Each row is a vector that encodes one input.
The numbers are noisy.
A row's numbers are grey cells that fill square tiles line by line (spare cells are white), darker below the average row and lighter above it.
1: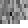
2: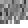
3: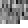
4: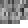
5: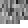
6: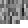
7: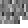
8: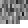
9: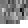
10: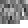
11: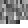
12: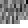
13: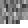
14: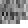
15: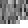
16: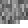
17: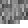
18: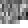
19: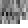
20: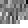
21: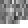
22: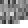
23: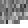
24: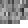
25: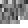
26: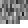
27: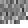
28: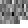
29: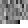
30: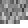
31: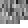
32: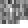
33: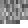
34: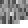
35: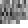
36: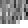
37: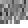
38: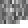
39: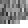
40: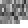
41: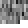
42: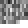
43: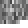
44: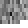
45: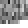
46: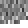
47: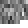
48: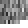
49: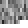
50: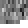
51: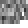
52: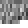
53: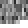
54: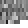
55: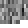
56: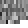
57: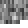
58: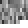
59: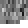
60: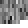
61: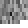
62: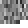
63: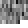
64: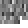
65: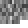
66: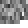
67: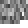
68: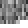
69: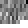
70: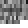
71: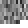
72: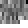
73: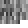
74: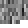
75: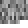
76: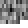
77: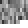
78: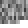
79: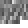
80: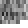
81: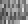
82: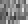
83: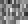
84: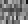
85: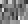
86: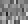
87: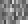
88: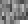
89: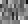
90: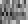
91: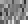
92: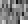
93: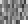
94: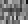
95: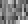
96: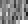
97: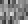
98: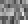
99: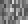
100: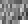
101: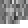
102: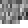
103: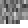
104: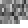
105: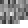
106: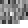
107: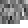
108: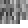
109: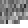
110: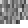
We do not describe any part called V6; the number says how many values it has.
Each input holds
one of 7 labels, together with either a point on an 8-point line, or a value of V6.
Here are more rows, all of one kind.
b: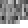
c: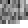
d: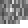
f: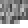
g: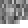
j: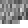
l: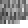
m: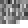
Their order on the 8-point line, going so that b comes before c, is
d, l, b, g, f, j, c, m.
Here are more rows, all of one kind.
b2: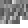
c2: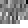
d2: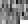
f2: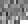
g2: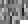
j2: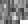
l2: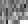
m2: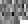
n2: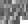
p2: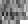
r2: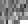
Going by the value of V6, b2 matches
j2 and n2.
